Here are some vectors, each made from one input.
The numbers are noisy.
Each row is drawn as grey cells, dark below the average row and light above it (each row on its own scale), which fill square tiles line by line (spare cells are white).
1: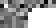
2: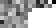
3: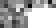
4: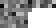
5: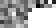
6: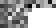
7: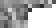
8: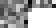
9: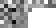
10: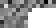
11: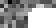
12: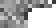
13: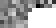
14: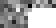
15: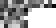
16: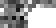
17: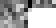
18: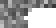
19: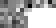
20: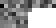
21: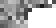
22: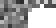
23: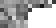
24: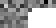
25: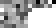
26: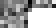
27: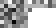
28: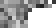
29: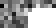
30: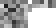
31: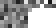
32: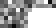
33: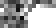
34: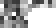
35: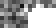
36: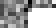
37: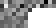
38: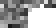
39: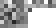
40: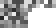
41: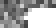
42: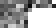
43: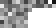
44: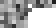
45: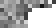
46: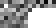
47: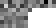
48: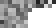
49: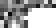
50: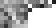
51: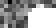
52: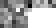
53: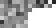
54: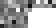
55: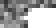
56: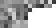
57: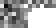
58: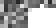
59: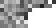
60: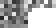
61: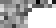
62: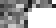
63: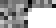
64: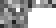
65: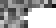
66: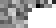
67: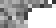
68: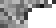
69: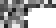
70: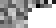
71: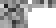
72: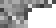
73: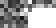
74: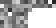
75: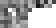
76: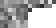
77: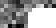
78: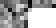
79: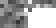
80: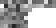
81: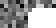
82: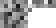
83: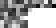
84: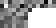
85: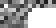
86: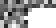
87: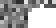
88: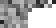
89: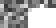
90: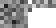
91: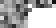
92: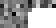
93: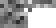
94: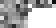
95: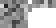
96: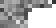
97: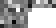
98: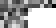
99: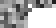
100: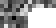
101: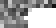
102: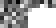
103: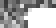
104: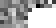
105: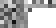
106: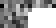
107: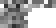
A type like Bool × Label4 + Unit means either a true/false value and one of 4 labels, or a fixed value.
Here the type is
Bool × (Circle6 + Unit) × Line5.
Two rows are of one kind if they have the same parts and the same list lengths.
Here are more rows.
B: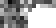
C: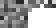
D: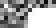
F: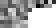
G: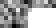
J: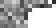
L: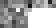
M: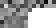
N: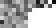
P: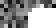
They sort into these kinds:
B, C, G, L, P
D, F, J, M, N

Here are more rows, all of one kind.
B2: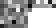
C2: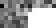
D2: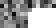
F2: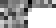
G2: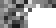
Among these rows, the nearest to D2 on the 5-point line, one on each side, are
C2 and F2.
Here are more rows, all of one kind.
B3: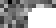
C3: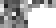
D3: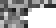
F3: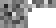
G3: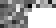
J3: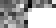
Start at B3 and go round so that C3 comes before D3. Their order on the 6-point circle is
B3, C3, F3, G3, J3, D3.
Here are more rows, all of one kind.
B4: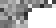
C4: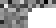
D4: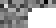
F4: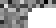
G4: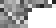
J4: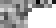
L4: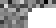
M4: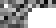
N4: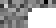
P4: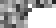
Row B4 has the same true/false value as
G4, J4 and P4.
